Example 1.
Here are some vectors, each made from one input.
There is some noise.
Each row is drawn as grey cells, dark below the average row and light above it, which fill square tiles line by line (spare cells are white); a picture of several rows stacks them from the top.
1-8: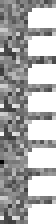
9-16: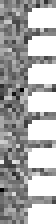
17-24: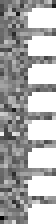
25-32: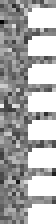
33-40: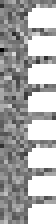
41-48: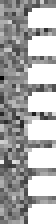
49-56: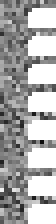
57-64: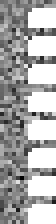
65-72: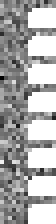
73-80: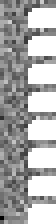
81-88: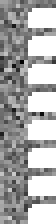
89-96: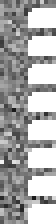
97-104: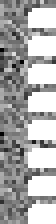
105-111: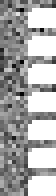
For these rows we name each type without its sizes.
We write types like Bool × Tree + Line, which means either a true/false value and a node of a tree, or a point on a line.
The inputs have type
Circle + Tree.
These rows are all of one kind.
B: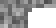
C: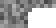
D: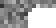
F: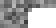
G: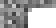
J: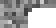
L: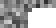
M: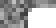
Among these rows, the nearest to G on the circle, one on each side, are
F and J.
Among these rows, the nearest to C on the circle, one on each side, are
B and D.
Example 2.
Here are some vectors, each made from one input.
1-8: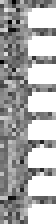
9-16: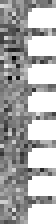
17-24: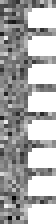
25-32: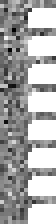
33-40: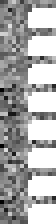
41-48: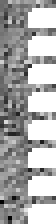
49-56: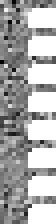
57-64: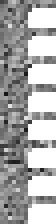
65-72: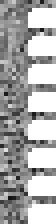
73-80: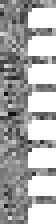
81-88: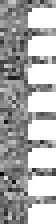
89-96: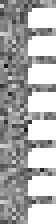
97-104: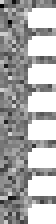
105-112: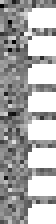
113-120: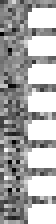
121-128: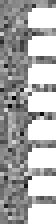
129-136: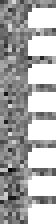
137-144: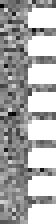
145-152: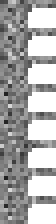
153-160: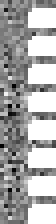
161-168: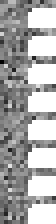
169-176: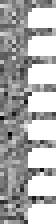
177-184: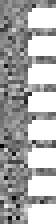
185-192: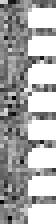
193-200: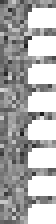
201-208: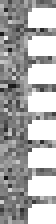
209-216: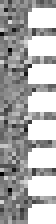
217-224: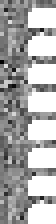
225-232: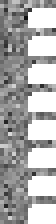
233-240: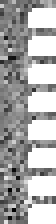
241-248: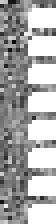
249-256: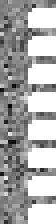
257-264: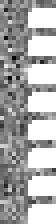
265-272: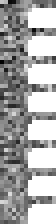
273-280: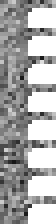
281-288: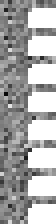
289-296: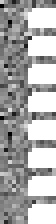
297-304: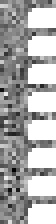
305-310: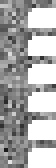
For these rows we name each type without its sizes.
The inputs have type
Bool × Label.
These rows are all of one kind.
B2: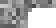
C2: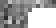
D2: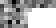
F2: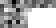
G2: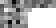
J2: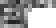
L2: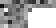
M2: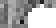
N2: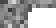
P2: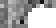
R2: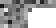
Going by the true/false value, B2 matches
C2, M2, N2 and P2.
